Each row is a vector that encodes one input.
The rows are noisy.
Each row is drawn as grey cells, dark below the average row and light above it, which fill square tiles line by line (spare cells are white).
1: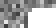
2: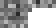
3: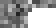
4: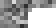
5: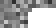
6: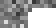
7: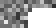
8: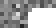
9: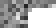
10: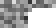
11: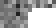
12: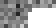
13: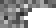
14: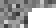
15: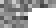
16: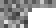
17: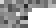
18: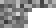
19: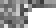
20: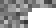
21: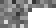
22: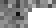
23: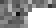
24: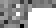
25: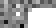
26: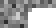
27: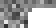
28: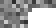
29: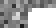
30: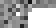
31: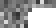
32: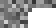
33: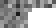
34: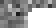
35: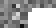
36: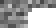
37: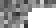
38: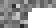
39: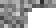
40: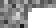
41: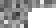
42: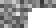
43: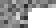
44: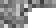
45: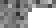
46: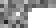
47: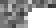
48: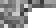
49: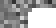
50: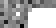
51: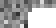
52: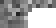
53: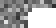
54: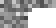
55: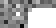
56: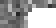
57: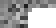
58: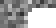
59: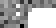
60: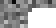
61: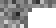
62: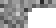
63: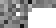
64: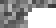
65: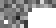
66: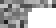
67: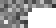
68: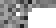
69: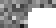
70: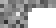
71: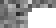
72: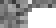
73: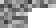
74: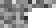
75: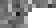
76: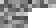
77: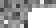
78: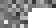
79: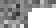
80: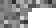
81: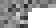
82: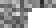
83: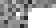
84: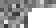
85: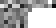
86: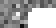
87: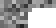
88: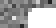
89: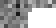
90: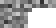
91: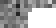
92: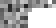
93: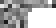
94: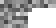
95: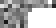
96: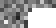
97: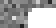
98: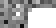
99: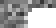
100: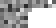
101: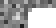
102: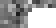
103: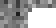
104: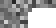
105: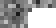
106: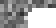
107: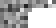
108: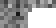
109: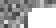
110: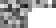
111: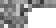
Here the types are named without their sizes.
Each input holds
a point on a line, together with either a point on a line, or a node of a tree.
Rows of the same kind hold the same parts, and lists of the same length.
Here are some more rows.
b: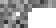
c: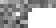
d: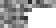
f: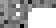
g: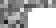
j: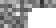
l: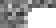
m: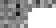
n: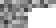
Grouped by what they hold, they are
b, c, d, f, g, j, n
l, m

